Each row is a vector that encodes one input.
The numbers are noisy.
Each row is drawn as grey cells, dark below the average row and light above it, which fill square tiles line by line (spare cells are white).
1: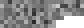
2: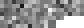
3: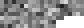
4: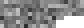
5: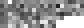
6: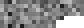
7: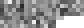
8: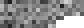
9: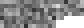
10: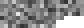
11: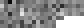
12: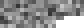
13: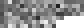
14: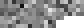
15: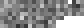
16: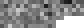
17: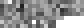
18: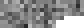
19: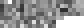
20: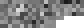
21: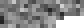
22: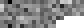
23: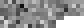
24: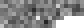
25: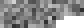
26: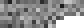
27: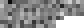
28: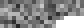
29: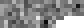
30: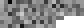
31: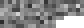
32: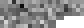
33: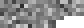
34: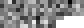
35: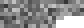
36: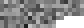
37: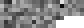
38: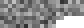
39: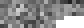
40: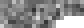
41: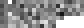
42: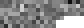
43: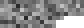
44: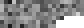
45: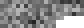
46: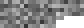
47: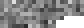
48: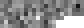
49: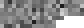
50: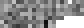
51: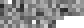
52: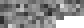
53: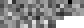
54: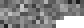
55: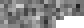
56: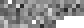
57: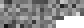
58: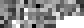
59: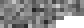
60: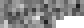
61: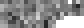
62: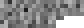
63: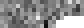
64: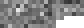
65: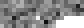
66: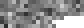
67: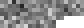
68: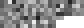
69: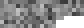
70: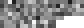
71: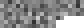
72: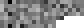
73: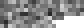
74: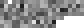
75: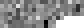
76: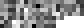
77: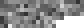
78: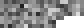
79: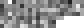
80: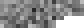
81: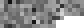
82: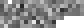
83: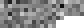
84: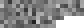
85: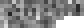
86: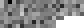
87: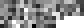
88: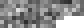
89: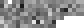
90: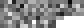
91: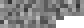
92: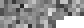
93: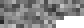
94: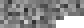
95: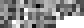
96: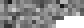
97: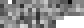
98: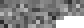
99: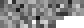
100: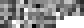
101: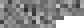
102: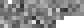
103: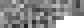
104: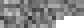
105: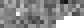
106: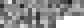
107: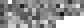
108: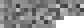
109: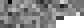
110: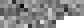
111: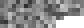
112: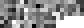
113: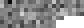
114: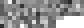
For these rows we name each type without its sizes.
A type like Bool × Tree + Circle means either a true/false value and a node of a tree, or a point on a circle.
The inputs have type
List(Line).
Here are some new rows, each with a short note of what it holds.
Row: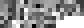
the empty list
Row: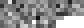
a list of one item
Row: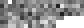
a list of one item
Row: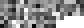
the empty list
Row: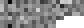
a list of two items
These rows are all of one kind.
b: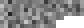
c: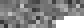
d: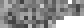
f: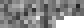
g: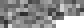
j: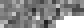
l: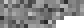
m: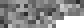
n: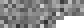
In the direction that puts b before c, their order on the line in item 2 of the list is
n, d, b, l, f, m, c, j, g.
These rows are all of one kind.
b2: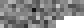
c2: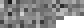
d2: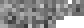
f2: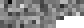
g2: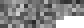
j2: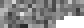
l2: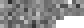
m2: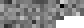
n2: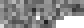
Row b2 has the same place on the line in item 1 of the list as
d2 and j2.
